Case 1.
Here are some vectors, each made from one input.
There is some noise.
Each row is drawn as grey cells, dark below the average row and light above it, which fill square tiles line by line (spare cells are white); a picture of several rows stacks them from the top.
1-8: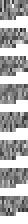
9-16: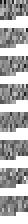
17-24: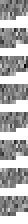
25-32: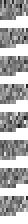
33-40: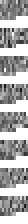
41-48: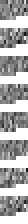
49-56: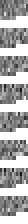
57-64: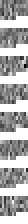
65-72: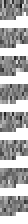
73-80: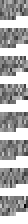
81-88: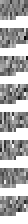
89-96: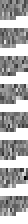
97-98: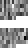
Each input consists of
a point on a 16-point line.
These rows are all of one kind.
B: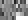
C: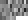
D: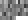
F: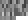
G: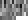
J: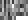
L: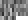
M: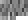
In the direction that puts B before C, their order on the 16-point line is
D, M, F, B, L, C, G, J.
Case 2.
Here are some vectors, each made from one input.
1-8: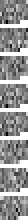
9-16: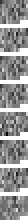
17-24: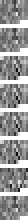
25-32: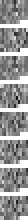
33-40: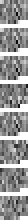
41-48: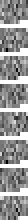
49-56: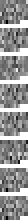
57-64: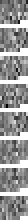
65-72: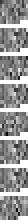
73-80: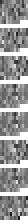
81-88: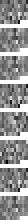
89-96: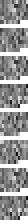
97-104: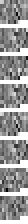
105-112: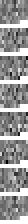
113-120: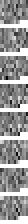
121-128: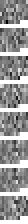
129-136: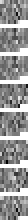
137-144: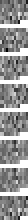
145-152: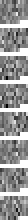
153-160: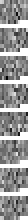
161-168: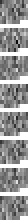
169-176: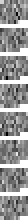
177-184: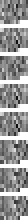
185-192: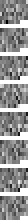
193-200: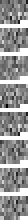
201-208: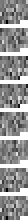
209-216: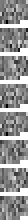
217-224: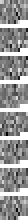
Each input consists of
one of 7 labels.
